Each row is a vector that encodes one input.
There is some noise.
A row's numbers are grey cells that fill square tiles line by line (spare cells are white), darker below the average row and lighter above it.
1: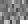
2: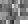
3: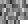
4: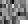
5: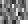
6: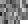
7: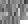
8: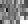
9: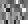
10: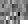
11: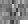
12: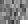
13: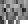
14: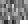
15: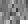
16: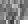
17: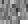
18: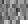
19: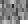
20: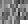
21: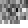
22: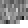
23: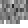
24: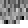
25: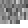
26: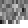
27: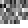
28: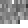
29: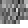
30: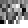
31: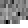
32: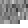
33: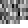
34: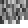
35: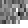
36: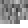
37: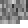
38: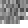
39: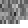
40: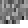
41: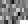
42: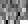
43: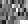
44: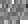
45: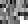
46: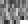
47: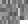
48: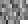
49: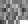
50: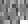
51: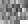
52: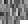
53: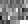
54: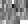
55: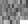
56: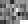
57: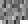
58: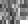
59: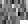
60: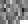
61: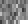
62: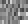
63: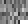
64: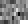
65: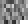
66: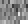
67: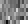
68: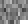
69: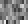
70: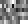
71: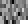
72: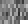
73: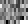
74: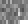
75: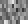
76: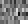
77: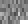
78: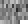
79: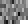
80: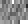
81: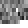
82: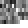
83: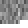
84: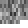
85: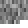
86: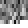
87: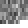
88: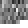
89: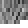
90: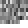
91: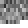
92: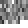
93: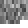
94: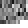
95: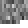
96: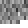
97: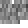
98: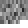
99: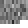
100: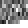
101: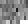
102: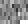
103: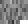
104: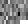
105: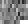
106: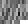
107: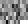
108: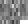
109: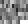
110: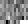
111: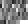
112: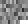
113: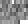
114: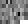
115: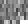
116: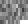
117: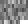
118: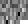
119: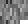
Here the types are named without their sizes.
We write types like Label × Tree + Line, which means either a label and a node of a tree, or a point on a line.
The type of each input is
(Label + Line) × (Tree + Unit).
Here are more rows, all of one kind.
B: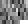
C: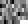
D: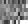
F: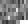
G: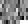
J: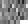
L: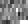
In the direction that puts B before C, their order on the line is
L, J, D, G, F, B, C.
